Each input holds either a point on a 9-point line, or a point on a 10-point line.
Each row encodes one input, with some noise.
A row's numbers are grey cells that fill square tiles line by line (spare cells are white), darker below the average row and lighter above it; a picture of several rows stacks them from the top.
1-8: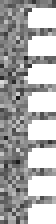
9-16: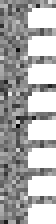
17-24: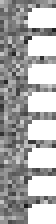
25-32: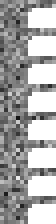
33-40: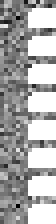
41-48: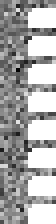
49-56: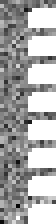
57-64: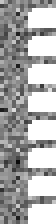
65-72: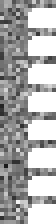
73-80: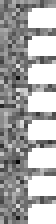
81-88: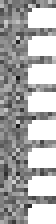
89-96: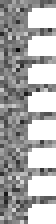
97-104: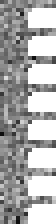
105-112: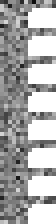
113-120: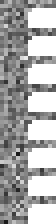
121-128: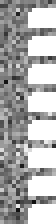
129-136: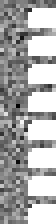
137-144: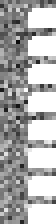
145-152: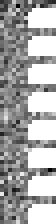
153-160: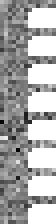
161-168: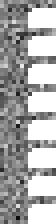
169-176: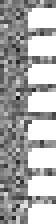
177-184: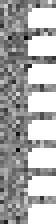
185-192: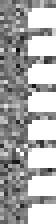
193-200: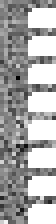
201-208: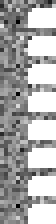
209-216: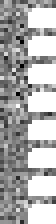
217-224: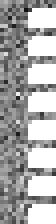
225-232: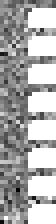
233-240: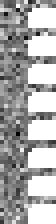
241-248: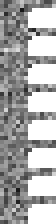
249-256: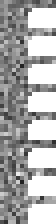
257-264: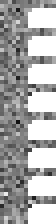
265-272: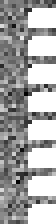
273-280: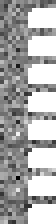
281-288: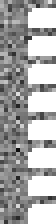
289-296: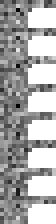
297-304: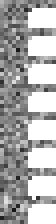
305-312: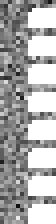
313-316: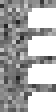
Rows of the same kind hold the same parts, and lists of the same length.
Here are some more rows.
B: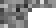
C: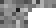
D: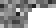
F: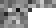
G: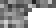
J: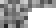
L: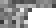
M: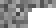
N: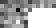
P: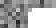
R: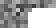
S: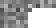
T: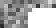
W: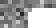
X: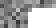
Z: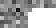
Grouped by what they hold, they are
B, C, F, G, L, N, S, T, W, Z
D, J, M, P, R, X

